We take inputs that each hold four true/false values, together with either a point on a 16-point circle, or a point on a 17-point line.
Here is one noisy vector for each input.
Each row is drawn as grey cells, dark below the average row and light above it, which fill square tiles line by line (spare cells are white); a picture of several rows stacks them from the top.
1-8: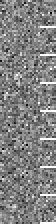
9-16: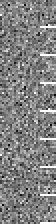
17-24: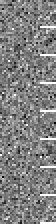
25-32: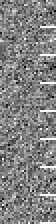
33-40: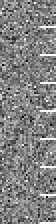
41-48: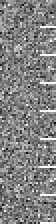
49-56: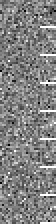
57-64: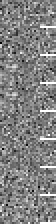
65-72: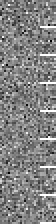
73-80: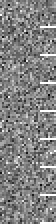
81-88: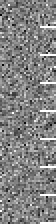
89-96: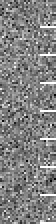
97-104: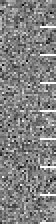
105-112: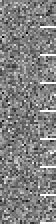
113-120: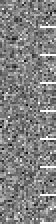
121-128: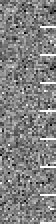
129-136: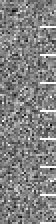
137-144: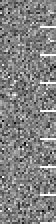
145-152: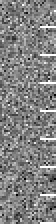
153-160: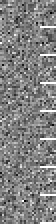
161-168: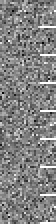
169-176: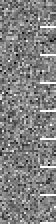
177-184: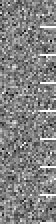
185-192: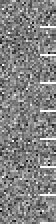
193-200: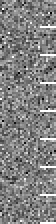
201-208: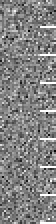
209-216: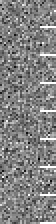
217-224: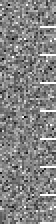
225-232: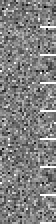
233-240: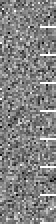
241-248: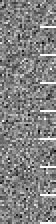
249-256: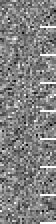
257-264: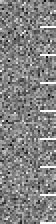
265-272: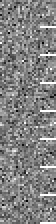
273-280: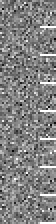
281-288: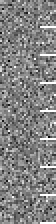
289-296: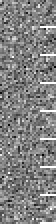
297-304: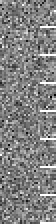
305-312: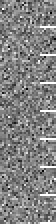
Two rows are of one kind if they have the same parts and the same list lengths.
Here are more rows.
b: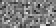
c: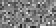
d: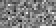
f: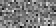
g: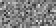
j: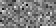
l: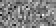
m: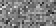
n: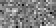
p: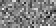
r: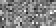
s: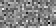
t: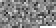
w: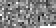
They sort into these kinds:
b, c, d, l, p, r, s, w
f, g, j, m, n, t

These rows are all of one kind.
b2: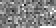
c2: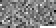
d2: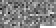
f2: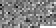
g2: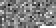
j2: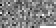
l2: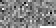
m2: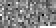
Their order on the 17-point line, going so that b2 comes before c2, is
b2, l2, c2, g2, d2, j2, f2, m2.
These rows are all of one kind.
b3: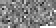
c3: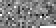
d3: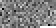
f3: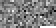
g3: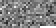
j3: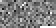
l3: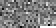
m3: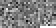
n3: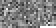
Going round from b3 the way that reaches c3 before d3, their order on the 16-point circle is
b3, g3, c3, f3, j3, l3, d3, m3, n3.
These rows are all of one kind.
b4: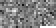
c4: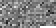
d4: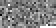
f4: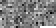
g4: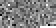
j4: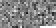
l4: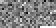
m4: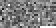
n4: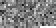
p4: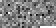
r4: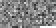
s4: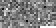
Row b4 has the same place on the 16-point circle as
d4, f4 and j4.
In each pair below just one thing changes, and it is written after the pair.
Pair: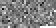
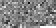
one of the four true/false values
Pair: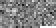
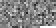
one of the four true/false values
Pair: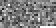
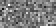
the place on the 16-point circle
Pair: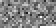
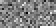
one of the four true/false values
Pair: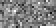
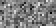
one of the four true/false values
